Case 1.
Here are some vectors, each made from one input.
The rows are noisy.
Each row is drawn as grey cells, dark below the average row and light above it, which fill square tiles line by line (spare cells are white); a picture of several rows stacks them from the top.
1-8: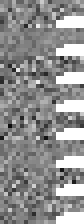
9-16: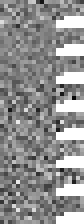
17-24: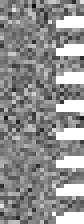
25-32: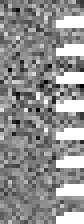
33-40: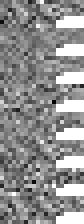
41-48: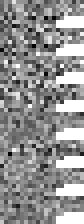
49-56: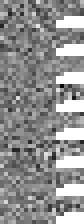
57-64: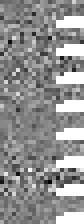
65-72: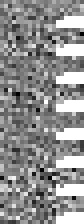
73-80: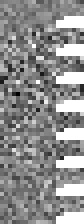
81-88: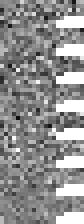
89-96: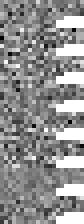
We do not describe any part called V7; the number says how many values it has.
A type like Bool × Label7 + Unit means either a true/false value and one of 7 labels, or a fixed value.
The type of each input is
Circle5 + Line6 × V7.
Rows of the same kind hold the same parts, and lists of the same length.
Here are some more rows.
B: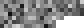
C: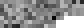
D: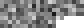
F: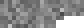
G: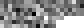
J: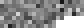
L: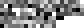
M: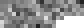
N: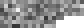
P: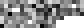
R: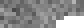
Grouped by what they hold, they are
B, D, J, L, P
C, F, G, M, N, R

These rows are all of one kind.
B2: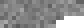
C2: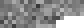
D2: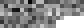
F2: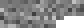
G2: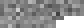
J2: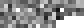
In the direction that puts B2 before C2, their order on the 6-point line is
D2, B2, C2, G2, F2, J2.
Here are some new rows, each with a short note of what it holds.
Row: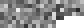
a point on a 6-point line and a value of V7
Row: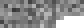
a point on a 6-point line and a value of V7
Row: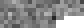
a point on a 6-point line and a value of V7
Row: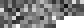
a point on a 5-point circle
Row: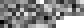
a point on a 5-point circle
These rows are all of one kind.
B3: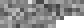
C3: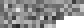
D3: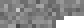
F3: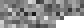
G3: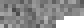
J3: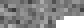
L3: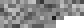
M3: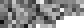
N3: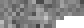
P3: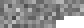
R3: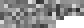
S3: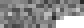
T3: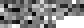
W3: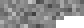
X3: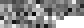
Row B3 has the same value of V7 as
M3, R3, T3 and X3.
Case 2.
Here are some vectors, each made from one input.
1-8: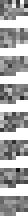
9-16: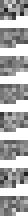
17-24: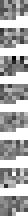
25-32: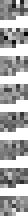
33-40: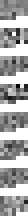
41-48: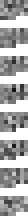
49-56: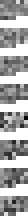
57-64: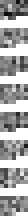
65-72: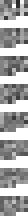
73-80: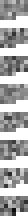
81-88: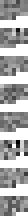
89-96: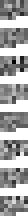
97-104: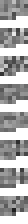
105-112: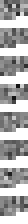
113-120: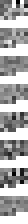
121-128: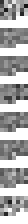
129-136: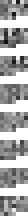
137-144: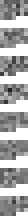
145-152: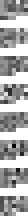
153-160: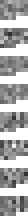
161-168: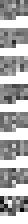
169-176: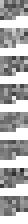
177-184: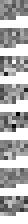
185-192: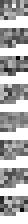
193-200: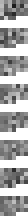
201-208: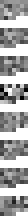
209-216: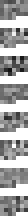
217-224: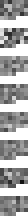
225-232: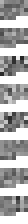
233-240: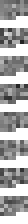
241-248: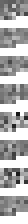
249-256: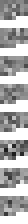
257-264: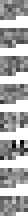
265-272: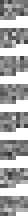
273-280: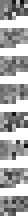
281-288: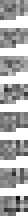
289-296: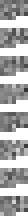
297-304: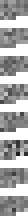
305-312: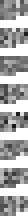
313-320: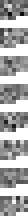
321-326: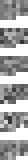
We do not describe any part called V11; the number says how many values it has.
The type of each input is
Bool × Bool × Bool + Label7 × V11 + Unit.
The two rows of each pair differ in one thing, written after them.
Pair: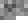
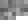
the label
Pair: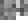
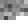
the label
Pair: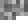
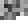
the label
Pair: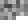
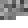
the value of V11
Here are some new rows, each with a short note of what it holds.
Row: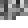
a fixed value
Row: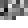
a fixed value
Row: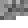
one of 7 labels and a value of V11
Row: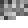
three true/false values
